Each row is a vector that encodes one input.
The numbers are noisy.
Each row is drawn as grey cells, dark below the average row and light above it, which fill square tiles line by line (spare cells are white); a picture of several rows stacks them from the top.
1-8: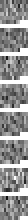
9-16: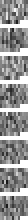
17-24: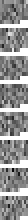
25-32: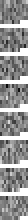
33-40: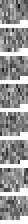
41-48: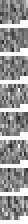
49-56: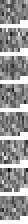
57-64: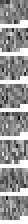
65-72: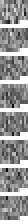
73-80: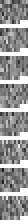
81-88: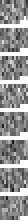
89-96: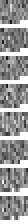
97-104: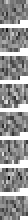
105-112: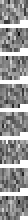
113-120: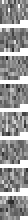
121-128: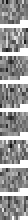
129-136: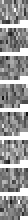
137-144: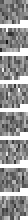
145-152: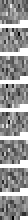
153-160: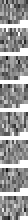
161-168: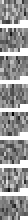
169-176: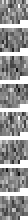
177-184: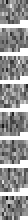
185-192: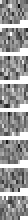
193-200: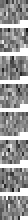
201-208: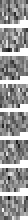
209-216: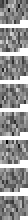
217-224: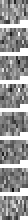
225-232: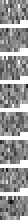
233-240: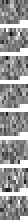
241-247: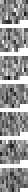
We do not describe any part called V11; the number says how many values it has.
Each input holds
a true/false value, together with either a point on a 7-point line and a value of V11, or a point on an 8-point line.
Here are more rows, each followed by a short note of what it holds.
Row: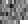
a point on an 8-point line and a true/false value
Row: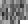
a point on a 7-point line, a true/false value and a value of V11
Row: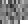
a point on an 8-point line and a true/false value
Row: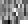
a point on an 8-point line and a true/false value
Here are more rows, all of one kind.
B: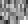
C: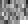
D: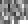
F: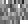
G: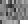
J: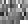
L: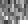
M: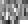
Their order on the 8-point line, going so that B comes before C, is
J, M, F, B, C, L, G, D.
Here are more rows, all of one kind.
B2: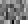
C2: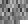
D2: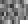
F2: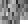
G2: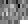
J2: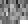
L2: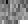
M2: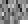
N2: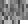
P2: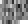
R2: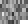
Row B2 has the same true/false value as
D2 and N2.
